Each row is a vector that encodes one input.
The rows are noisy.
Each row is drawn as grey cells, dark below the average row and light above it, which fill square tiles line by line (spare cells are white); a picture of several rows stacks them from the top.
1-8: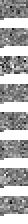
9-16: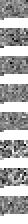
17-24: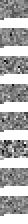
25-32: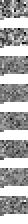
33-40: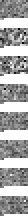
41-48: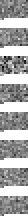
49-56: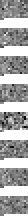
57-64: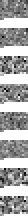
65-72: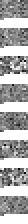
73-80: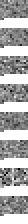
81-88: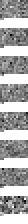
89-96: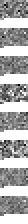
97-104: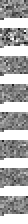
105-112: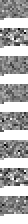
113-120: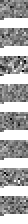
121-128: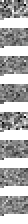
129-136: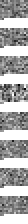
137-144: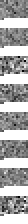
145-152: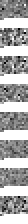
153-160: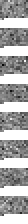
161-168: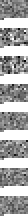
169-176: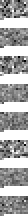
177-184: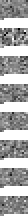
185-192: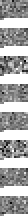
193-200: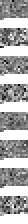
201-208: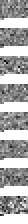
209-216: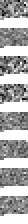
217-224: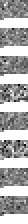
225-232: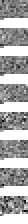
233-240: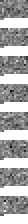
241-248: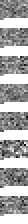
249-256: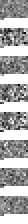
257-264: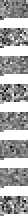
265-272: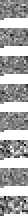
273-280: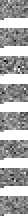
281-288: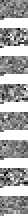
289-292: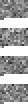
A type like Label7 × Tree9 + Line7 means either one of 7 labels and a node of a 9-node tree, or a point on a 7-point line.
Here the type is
Circle10 × Label6 + List3(Line9).
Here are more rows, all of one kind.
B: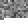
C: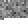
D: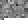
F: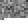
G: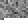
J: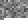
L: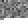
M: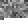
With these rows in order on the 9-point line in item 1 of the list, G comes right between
C and M.
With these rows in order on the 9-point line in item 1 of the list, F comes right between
L and M.
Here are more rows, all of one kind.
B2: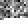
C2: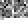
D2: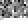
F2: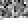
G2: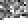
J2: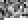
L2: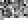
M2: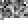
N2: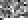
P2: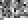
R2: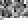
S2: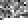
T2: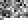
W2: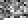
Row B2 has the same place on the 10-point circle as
G2, N2, S2 and W2.
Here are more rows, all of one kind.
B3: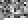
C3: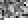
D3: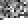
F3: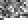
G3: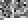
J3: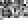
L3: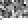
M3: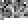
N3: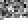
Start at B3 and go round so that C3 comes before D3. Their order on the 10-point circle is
B3, G3, M3, J3, L3, N3, C3, F3, D3.
